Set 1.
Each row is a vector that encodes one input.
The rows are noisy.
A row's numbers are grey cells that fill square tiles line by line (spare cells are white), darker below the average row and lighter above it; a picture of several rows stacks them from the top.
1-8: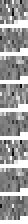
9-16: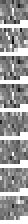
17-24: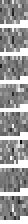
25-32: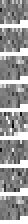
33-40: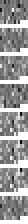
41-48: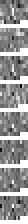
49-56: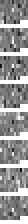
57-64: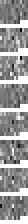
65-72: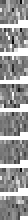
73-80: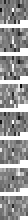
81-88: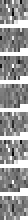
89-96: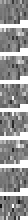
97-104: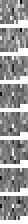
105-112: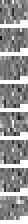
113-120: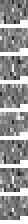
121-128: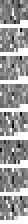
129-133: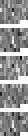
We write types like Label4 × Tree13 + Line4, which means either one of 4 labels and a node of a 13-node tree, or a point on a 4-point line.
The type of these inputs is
Line3 × Line5.
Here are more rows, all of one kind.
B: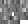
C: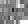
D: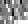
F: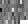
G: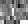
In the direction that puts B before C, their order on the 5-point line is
G, F, B, C, D.
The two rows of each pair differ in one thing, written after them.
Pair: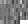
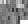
the place on the 5-point line
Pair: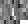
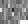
the place on the 5-point line
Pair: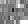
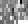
the place on the 5-point line
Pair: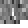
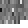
the place on the 3-point line
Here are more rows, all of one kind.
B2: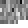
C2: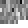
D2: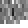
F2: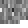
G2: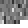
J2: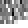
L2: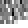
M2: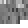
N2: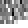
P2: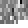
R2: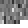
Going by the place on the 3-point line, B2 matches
C2 and F2.
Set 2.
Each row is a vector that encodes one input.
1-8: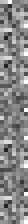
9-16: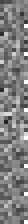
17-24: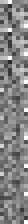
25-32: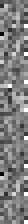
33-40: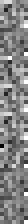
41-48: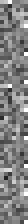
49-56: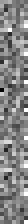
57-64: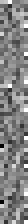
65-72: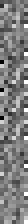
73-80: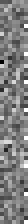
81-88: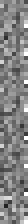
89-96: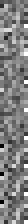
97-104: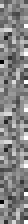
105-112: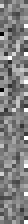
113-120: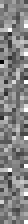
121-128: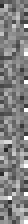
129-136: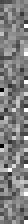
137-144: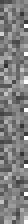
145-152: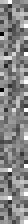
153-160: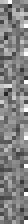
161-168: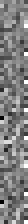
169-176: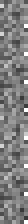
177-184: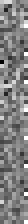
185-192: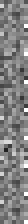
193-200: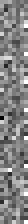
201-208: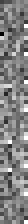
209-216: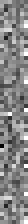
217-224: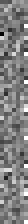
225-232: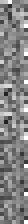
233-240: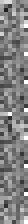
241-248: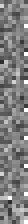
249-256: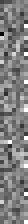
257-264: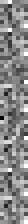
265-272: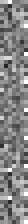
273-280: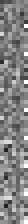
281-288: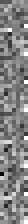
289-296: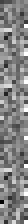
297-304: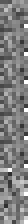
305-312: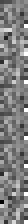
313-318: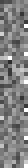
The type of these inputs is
Line9.
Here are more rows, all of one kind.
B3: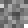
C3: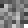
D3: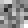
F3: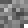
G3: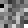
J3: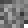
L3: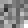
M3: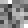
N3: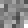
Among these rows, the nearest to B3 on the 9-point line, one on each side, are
F3 and N3.
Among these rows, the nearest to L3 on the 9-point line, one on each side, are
D3 and N3.
